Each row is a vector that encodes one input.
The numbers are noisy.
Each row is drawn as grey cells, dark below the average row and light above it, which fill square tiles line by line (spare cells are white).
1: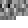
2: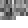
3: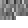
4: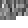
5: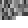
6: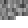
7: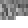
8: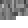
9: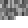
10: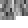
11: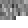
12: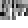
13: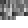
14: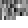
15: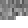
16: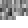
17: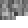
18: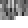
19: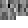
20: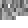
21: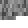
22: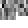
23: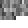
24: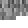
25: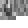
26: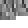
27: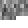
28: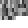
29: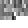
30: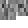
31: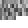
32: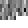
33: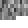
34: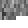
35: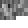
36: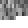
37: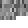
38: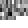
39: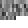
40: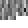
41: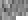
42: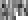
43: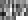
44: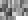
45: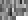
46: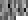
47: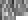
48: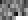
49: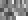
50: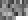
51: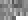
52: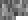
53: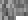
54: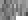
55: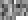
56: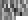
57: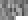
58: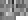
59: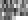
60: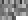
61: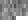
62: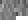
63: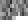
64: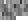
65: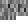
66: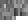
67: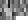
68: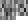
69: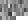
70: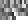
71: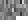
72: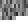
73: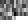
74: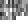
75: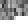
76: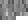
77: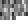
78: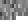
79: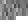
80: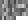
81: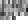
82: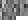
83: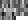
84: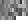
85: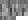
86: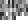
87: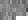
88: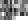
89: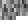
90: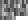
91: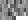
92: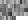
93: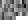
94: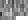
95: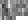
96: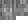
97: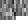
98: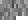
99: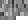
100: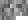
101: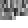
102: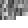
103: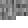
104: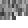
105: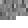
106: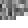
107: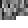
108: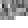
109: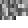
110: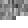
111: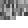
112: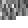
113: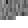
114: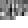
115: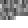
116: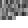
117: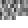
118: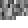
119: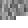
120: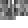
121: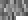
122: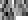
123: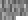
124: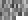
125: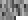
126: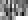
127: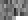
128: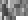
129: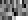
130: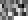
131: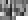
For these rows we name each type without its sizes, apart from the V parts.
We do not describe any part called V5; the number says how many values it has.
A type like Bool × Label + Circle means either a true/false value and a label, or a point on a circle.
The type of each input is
List(Bool × V5).
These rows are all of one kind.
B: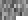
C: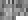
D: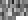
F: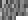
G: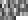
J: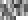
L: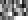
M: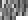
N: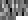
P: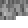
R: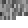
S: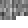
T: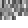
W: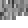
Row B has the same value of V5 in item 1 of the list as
D, R, T and W.
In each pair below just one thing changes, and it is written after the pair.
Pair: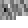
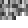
the value of V5 in item 1 of the list
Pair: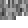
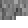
the true/false value in item 1 of the list
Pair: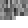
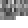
the value of V5 in item 1 of the list
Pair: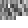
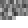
the true/false value in item 1 of the list
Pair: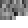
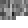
the true/false value in item 1 of the list
